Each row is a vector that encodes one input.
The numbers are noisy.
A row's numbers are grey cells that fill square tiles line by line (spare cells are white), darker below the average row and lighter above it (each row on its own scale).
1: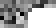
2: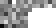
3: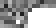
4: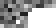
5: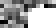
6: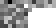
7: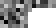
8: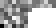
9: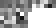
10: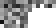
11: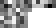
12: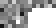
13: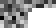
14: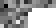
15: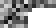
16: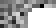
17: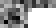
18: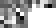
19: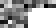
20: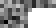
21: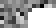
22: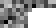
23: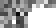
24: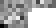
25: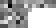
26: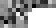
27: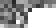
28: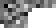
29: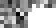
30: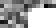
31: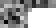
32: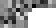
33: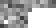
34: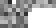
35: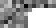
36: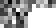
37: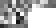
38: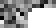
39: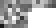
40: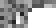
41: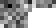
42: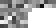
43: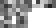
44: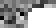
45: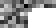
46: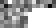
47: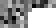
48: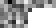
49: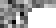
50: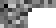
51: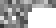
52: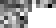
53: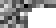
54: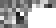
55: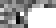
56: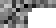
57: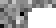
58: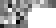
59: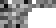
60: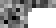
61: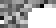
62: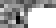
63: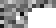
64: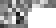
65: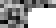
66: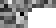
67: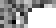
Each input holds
a point on a 6-point line, together with either a fixed value, or three true/false values.
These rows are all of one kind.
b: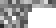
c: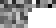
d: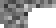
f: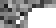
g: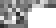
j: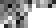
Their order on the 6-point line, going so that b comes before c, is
b, c, g, f, d, j.
